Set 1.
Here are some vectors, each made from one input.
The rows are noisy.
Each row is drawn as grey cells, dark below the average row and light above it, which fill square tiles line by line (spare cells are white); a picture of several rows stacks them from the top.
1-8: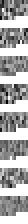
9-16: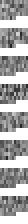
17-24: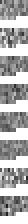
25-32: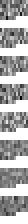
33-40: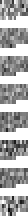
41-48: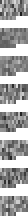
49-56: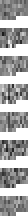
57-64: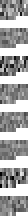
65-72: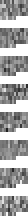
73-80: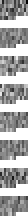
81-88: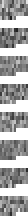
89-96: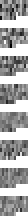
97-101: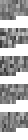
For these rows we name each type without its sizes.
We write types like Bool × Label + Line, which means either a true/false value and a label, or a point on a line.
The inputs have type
List(Line).
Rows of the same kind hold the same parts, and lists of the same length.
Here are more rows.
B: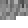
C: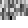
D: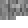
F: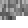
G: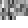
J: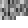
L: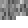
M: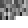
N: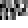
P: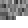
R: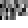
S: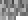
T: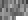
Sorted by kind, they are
B, M, S, T
C, D, F, G, J, L, P
N, R

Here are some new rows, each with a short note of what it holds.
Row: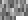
a list of one item
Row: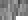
a list of two items
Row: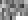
a list of two items
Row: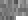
a list of one item
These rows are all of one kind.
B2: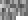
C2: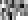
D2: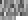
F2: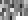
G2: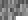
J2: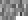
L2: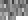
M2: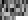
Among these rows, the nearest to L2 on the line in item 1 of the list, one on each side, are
D2 and G2.
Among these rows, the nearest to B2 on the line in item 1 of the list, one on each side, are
C2 and J2.
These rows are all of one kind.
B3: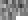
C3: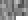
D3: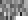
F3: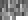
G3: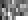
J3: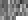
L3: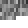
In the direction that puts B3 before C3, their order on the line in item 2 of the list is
G3, B3, F3, J3, L3, D3, C3.
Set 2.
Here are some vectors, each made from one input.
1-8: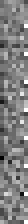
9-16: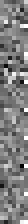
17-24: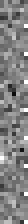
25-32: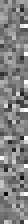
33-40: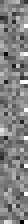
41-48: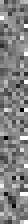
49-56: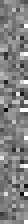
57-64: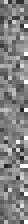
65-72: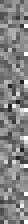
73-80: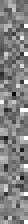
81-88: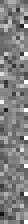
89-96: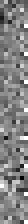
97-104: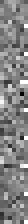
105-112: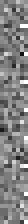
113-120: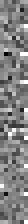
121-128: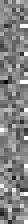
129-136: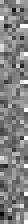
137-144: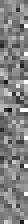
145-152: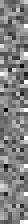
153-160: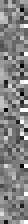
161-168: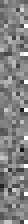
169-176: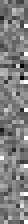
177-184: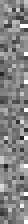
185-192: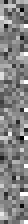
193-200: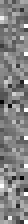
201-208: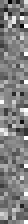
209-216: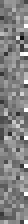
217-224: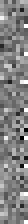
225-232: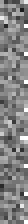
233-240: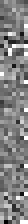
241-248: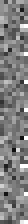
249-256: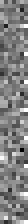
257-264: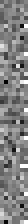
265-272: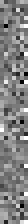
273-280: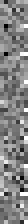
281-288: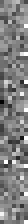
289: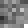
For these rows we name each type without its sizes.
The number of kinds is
3.
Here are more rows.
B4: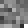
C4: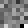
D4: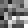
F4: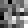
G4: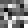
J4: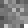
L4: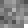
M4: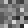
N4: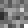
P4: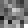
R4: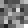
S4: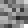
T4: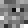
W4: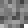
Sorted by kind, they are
B4, C4, J4, L4, M4, N4, P4, W4
D4, F4, G4
R4, S4, T4

